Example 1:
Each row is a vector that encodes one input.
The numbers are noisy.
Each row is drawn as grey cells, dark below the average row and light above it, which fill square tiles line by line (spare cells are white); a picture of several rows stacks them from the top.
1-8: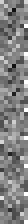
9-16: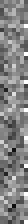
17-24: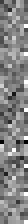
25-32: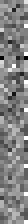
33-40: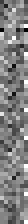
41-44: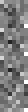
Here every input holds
a list of up to two points on a 4-point line.
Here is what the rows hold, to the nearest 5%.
All of them are lists of up to two points on a 4-point line: about 5% are empty, 35% hold one and 55% two.
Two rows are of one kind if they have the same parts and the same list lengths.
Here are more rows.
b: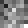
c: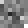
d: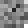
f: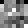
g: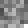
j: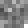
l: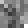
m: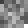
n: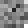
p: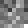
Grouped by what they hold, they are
b, c, g, j, l, p
d, m, n
f

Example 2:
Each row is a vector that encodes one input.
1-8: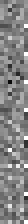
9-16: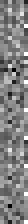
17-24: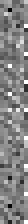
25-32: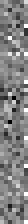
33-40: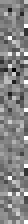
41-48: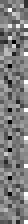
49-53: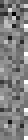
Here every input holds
a list of up to two points on a 5-point line.
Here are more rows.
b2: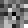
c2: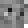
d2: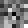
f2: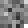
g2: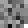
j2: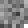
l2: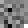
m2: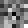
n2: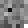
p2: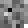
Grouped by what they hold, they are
b2, d2, m2
c2
f2, g2, j2, l2, n2, p2

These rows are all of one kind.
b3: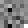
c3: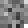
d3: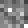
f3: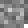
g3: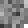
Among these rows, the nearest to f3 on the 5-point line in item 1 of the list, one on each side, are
d3 and g3.
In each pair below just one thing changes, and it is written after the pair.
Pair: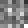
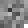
the place on the 5-point line in item 1 of the list
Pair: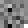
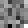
the place on the 5-point line in item 2 of the list
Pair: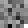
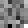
the place on the 5-point line in item 2 of the list
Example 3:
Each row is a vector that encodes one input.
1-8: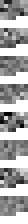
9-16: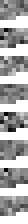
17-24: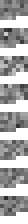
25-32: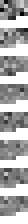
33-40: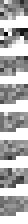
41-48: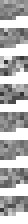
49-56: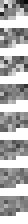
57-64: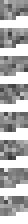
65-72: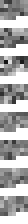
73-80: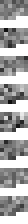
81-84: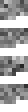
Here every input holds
a node of an 8-node tree and four true/false values.
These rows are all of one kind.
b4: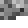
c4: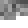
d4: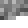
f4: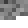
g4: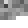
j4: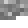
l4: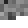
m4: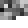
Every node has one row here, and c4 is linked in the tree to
d4 and g4.
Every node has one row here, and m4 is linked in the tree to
j4.
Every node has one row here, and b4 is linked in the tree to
f4 and l4.
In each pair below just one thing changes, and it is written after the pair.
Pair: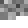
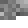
the node of the tree
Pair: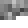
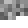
one of the four true/false values
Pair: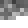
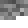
the node of the tree
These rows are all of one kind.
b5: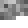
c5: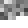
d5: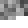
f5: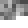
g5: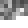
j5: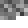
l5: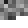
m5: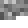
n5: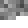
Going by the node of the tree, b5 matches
d5, f5 and g5.
